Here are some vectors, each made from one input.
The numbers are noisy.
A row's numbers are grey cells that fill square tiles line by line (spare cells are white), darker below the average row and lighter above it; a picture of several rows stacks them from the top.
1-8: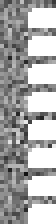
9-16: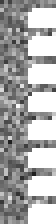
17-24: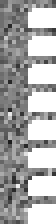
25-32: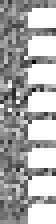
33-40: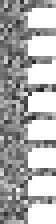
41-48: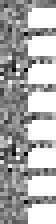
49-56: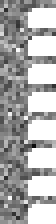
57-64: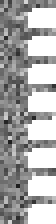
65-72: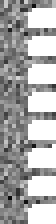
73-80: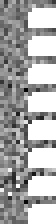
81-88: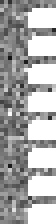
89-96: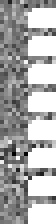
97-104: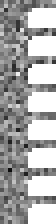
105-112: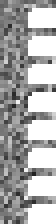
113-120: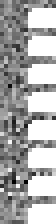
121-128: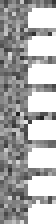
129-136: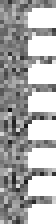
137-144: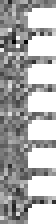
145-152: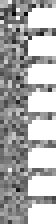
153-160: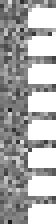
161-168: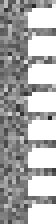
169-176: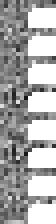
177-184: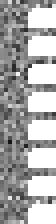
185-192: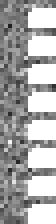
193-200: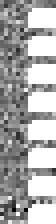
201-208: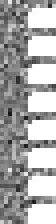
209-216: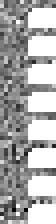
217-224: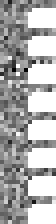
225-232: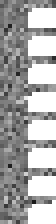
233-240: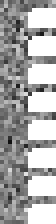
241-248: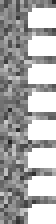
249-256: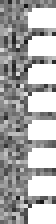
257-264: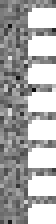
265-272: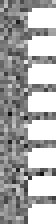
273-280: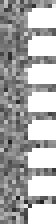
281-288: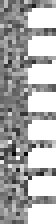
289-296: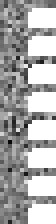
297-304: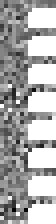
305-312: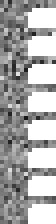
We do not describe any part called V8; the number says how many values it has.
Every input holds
a point on a 7-point line, together with a list of up to two items, each one of 6 labels and a value of V8.
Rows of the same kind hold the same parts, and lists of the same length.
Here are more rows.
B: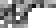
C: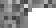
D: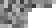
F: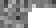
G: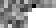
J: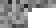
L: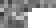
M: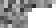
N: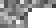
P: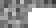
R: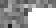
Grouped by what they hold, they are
B, N
C, F, P, R
D, G, J, L, M

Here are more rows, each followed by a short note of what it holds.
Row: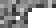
a point on a 7-point line, together with the empty list
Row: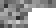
a point on a 7-point line, together with a list of two items
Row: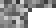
a point on a 7-point line, together with the empty list
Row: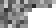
a point on a 7-point line, together with a list of one item
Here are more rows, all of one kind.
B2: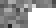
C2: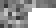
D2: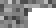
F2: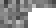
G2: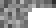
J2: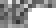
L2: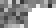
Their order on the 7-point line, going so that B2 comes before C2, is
L2, J2, D2, B2, F2, G2, C2.
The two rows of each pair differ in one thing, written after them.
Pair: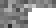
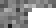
the label in item 2 of the list
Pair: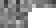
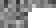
the label in item 1 of the list
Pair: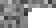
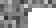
the label in item 1 of the list
